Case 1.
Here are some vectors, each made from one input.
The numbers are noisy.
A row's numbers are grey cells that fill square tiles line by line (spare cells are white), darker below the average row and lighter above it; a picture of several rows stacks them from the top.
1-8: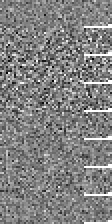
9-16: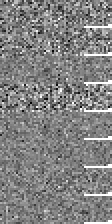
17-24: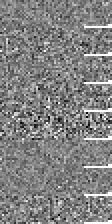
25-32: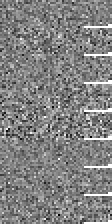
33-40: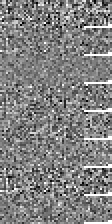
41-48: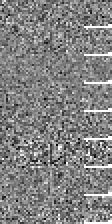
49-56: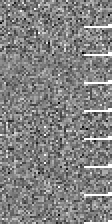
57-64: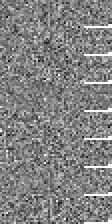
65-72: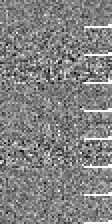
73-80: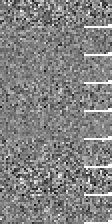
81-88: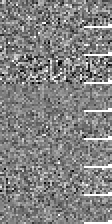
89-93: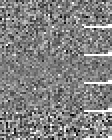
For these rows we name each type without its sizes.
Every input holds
a point on a line and a true/false value.
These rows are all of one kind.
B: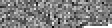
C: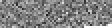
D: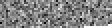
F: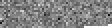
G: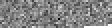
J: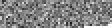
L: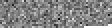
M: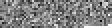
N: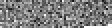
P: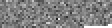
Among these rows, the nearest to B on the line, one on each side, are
D and P.
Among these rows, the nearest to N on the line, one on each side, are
C and L.
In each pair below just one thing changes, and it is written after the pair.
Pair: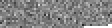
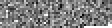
the true/false value
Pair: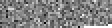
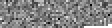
the place on the line
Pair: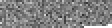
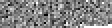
the true/false value
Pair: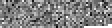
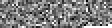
the place on the line
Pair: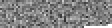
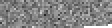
the true/false value
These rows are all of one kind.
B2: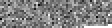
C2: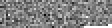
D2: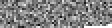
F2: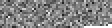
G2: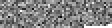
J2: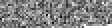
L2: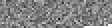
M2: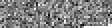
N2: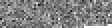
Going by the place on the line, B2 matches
M2 and N2.
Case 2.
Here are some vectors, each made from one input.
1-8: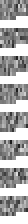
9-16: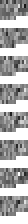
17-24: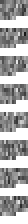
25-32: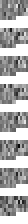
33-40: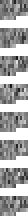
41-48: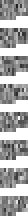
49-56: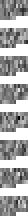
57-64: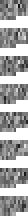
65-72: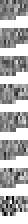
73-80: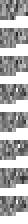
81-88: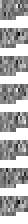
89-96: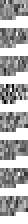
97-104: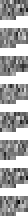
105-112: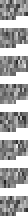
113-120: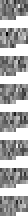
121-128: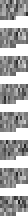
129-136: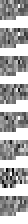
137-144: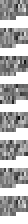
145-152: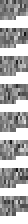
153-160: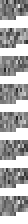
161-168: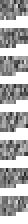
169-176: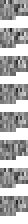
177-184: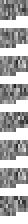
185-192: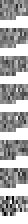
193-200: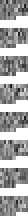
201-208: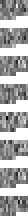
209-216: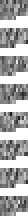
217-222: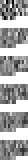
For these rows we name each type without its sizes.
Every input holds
a list of points on a circle.
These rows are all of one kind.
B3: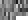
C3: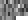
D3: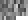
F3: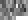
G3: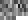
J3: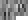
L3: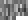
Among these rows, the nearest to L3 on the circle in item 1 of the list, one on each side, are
C3 and D3.
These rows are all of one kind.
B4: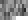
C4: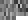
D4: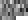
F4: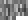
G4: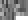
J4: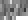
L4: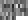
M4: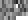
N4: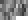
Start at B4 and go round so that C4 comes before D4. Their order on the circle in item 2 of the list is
B4, F4, C4, D4, L4, M4, J4, G4, N4.
